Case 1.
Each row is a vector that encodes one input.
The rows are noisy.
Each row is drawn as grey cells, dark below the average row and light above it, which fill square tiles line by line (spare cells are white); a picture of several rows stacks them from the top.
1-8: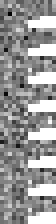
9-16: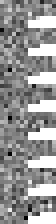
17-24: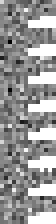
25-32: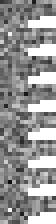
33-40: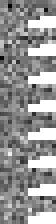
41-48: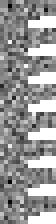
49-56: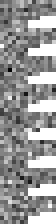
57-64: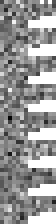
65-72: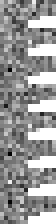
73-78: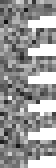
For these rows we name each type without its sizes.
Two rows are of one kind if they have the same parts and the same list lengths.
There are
2 kinds of row.
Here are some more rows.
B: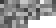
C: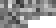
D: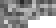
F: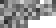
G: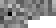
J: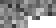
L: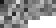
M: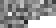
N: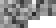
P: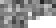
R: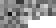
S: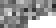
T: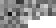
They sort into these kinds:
B, F, J, L, M, S
C, D, G, N, P, R, T

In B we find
a label and three true/false values.
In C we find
a label.
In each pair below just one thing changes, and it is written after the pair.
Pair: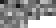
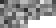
one of the three true/false values
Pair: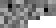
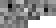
one of the three true/false values
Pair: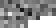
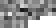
one of the three true/false values
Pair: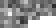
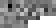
the label
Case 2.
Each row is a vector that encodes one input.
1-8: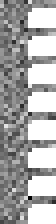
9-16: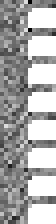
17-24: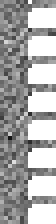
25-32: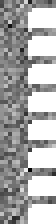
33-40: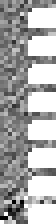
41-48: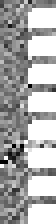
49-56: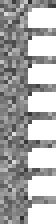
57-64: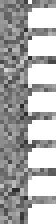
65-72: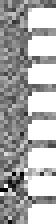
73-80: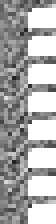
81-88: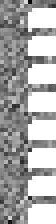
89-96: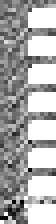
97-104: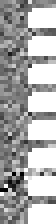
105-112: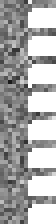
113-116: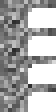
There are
3 kinds of row.
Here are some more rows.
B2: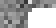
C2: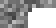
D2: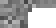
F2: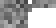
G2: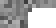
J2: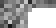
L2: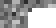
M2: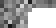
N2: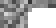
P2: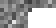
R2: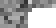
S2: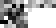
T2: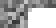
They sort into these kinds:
B2, C2, D2, F2, G2, L2, P2, R2
J2, M2, N2, T2
S2

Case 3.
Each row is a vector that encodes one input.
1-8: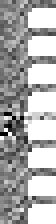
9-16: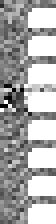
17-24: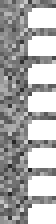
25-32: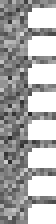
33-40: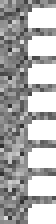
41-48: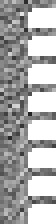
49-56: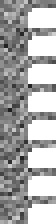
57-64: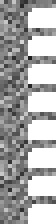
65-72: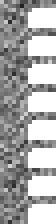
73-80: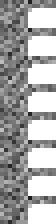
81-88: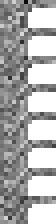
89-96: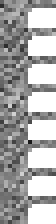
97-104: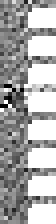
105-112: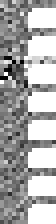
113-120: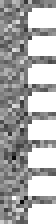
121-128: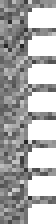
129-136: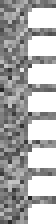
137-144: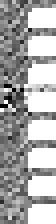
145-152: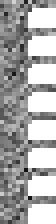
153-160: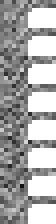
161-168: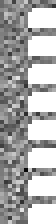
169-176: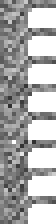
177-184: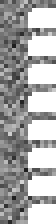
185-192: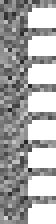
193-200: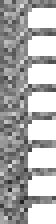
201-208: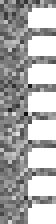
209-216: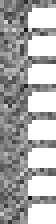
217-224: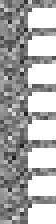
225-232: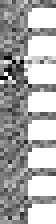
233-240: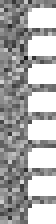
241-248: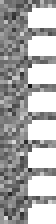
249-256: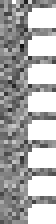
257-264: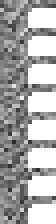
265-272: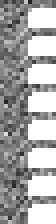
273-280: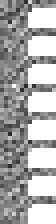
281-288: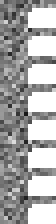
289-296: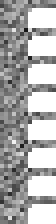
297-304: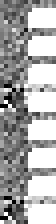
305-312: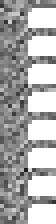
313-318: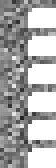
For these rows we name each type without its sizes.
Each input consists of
a list of points on a line.
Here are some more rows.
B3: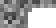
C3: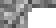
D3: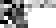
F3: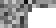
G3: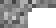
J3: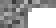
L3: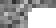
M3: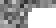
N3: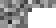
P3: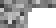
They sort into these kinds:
B3, F3, M3, N3
C3, G3, J3, L3, P3
D3

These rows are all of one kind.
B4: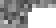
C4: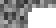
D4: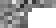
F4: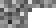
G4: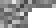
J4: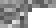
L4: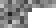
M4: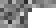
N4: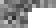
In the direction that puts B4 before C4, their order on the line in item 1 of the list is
D4, G4, J4, F4, L4, M4, B4, C4, N4.
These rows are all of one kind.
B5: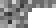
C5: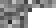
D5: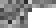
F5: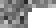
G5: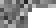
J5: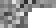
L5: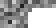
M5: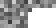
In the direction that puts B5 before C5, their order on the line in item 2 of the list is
B5, L5, J5, M5, F5, C5, D5, G5.
